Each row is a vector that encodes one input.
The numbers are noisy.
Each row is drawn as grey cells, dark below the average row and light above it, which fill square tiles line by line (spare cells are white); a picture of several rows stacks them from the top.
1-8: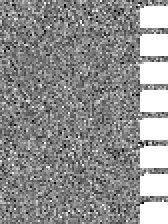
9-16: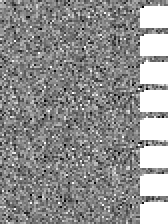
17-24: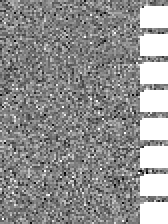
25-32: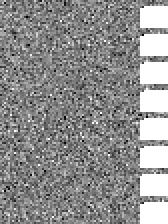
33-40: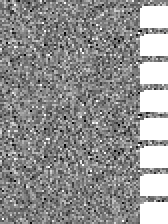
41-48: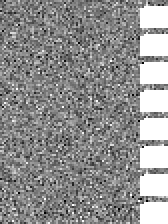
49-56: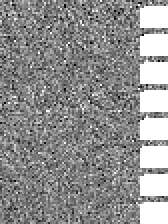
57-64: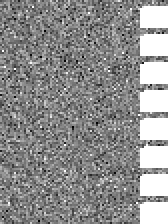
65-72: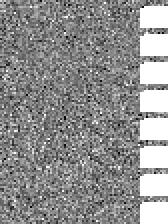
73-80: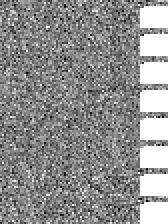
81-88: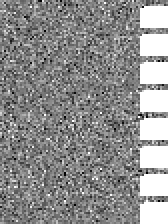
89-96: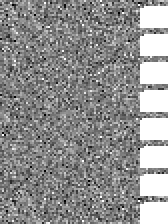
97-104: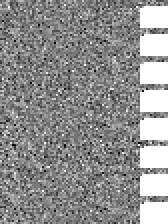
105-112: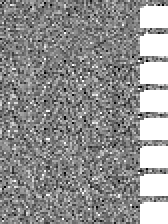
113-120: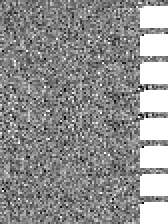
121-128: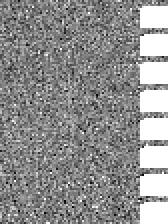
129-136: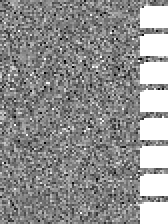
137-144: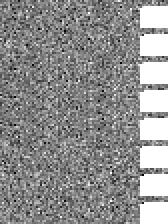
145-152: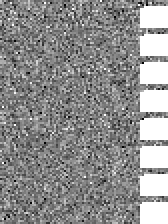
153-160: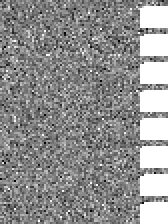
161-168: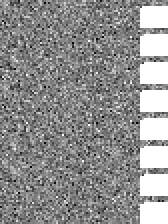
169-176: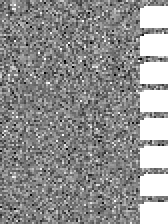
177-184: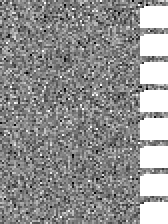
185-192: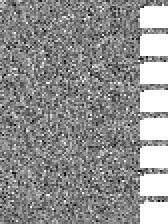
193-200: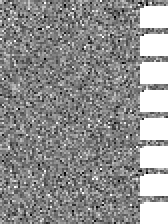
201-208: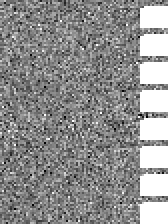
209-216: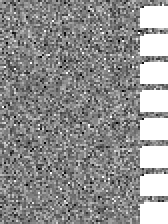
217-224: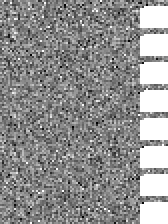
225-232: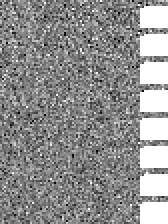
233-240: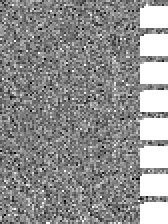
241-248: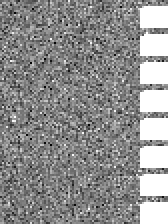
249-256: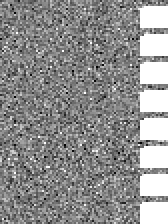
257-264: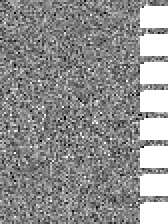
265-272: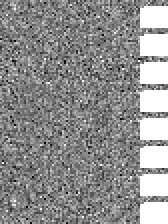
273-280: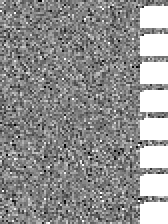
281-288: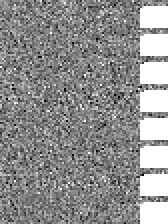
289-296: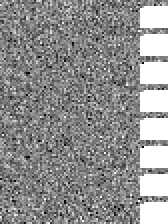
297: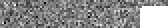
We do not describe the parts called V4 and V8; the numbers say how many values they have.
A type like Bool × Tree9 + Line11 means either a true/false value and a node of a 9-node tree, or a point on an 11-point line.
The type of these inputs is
(Bool × Bool × Bool × Bool + V8) × V4 + Label7.
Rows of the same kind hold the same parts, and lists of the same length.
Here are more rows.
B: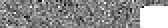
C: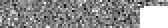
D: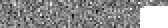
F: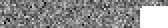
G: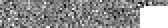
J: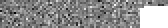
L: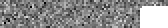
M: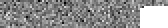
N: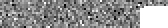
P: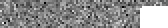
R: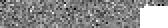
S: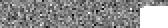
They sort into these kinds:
B, M
C, G, N
D, F, J, L, P, R, S

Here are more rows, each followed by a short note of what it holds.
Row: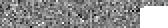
four true/false values and a value of V4
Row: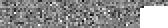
a value of V4 and a value of V8
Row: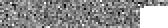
one of 7 labels
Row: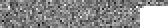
four true/false values and a value of V4
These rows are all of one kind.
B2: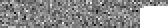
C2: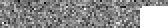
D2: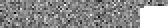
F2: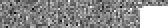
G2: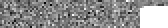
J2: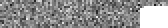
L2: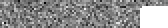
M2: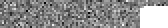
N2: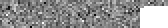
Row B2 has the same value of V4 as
C2, L2 and N2.
